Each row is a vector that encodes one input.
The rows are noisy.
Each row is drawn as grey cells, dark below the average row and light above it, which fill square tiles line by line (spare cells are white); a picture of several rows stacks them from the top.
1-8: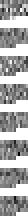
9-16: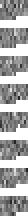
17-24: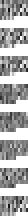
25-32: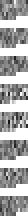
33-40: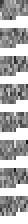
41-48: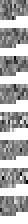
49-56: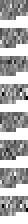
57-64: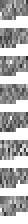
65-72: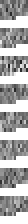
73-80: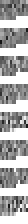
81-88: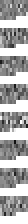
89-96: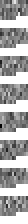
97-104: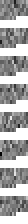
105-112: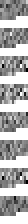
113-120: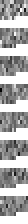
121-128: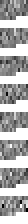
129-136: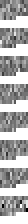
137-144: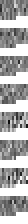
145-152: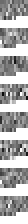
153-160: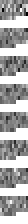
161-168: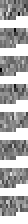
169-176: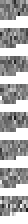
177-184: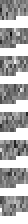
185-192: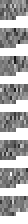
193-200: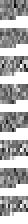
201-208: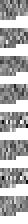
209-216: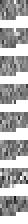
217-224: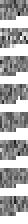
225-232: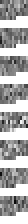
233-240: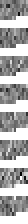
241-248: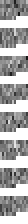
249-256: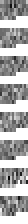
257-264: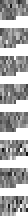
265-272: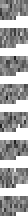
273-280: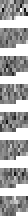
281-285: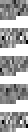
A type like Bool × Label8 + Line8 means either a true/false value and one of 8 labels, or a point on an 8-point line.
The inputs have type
(Circle11 × Circle11 + Unit) × Line9 × Line9 + Line8.
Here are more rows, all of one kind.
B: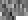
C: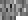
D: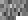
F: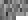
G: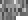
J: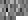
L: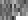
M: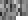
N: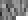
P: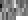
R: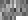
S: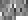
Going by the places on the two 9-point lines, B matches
C and G.
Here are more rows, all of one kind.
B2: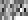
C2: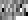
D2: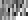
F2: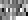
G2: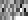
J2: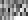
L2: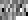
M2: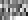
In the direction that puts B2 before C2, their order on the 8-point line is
B2, G2, C2, L2, F2, M2, J2, D2.
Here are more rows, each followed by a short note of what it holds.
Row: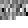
a point on an 8-point line
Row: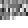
a point on an 8-point line
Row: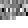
a point on an 8-point line
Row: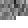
a point on each of two 9-point lines
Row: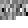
a point on an 8-point line
